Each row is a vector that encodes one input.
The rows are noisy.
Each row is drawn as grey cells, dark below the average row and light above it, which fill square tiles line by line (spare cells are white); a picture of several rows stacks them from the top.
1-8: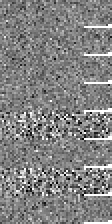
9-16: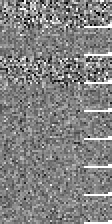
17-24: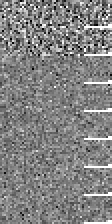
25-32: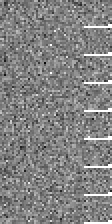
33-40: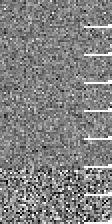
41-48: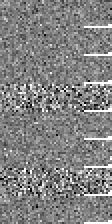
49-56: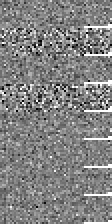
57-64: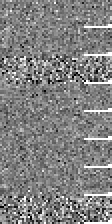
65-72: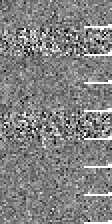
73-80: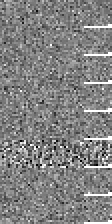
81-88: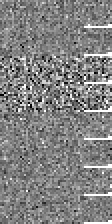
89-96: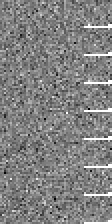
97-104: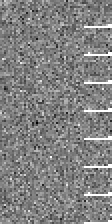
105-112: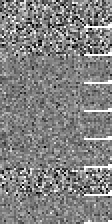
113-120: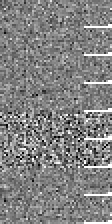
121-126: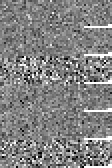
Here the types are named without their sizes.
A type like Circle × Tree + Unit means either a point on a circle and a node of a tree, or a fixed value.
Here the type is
(Bool × Bool × Bool × Bool + Unit) × Line + Circle.
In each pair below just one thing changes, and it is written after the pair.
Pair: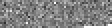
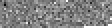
one of the four true/false values
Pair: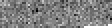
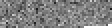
one of the four true/false values
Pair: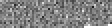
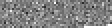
one of the four true/false values
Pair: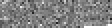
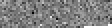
one of the four true/false values
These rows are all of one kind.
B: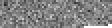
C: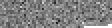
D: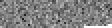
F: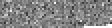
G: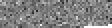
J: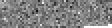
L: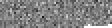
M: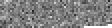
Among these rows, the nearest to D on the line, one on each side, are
C and J.
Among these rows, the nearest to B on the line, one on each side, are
G and L.
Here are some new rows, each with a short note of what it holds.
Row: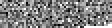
a point on a circle
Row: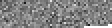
a point on a line
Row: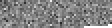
a point on a line
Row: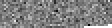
a point on a line
